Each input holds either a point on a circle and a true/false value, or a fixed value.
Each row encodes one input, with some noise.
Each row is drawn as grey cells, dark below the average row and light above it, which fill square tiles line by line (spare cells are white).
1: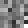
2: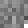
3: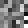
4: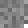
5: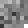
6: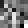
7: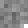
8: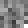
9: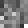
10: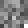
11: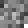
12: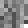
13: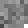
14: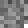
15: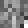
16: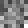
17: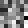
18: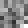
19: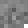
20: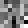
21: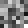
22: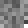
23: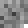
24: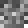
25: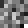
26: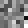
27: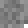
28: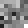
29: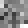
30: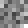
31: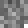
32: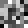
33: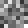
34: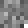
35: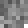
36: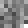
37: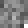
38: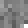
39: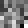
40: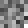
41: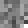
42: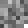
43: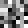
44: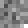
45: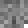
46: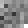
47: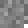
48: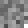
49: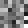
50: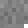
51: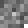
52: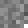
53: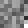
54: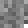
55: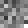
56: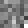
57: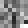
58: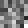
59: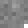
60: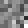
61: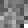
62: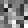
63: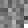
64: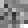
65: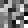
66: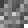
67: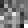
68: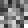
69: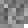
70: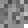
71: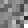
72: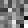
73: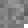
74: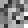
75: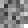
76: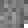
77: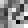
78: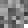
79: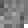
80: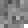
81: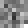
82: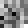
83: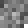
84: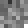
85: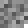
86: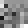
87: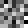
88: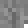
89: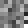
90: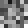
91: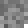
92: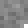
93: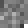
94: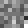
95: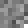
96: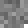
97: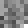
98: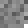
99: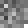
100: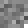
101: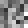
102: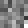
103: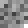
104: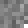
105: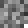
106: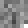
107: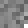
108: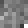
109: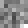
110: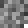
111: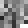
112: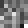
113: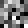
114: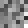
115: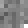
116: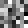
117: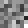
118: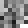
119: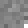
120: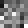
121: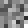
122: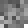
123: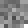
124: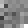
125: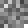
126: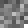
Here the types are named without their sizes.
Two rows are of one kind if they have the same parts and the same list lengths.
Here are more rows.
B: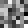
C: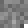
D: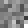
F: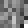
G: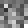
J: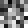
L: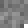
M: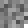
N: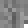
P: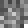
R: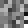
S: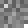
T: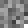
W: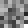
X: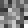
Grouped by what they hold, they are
B, C, D, F, J, L, M, N, P, R, T, W, X
G, S

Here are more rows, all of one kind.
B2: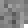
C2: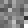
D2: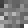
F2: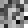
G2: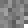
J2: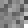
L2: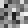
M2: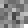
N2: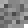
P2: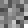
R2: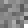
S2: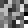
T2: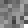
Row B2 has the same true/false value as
C2, J2, L2 and T2.
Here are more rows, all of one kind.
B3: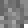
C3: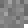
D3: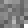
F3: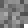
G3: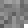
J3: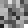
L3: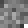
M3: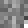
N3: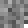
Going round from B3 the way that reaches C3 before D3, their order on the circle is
B3, N3, L3, J3, C3, M3, G3, F3, D3.
